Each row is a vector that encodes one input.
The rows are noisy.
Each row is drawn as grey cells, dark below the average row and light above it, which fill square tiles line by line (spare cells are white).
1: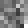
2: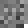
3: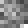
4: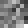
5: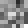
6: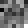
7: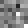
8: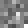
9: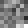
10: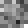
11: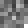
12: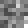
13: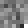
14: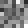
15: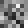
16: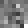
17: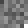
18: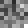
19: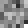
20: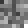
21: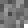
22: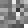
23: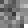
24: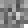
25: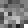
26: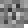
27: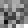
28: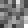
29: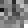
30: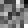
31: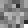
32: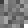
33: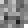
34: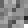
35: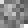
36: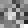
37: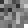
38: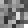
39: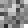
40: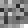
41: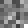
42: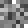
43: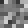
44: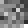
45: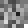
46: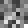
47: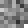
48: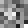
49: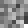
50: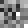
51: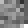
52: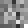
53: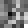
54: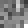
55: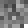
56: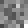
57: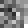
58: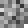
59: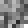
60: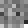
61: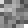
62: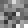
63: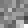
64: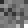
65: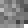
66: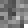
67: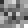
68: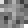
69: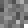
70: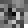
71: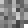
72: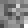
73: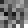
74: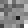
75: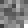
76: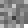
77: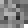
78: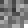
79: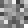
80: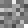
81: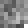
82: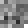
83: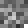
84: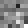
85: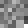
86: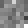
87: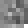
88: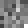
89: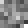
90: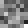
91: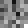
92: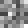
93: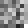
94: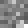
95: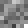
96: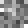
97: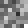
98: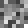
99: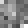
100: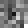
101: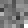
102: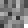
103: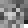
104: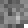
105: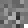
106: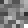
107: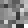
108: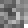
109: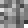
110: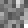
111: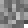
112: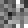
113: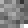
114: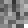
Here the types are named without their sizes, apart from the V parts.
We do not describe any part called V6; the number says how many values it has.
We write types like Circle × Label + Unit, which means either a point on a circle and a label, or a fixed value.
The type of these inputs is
List(Line) × V6.
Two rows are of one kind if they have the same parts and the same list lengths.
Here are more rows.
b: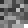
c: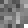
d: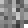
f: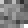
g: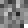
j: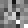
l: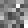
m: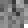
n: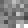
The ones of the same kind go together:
b, f
c, d
g, j, l, m
n

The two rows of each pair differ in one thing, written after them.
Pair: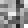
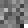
the value of V6
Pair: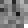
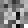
the place on the line in item 1 of the list
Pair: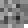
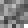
the place on the line in item 1 of the list
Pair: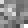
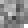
the place on the line in item 1 of the list
